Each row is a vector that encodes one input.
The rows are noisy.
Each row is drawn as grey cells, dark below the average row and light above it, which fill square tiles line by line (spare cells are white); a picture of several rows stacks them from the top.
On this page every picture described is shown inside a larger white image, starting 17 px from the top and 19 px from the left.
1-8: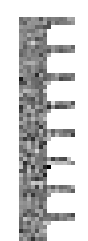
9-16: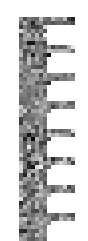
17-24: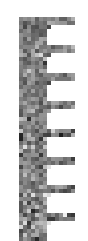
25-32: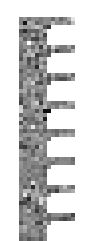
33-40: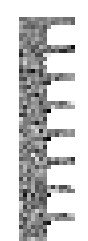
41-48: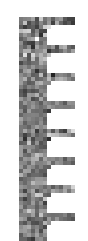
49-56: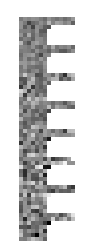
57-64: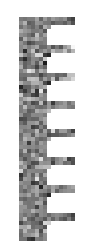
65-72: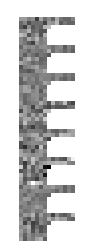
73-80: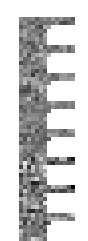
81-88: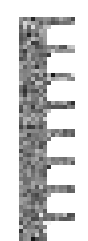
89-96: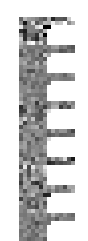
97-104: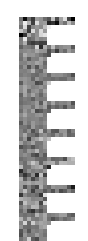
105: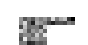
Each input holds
either two labels (each one of 8), or a point on a 5-point line.
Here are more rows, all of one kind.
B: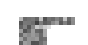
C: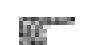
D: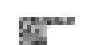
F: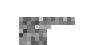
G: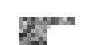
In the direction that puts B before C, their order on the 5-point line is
F, B, D, G, C.
